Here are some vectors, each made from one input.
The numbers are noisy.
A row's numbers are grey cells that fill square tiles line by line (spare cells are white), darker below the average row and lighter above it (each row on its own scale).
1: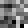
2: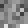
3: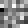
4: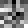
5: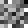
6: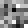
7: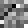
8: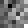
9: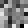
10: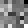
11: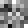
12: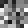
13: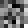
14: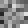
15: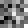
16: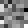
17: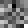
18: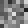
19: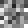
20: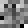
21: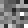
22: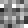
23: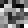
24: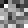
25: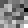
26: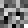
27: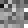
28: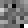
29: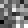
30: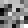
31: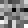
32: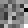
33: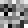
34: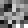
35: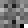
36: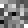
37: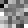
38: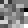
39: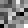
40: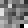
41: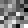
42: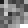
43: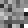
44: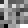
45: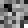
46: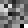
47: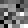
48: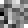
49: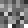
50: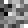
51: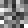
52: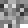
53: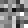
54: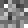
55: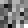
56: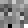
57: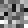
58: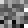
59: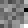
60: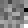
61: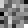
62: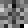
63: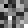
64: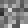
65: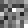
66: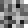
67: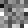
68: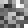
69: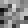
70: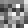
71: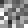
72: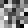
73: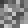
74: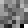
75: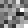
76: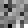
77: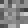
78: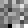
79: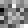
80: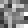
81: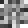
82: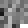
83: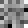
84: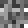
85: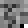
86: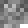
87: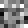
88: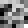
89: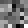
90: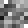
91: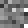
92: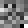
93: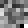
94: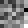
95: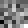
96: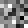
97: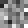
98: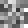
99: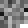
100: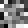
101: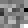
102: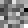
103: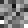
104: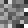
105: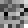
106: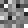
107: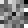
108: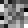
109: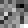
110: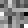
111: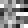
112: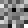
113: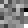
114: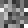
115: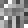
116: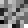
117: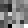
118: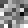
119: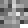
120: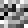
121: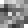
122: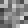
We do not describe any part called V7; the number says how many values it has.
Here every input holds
a point on a 5-point circle, a true/false value and a value of V7.
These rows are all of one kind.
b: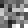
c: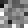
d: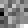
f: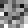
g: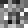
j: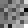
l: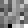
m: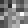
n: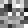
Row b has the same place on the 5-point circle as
c, g and m.
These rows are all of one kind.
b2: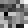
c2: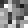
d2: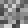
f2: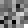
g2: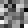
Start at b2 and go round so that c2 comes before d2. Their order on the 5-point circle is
b2, f2, c2, d2, g2.
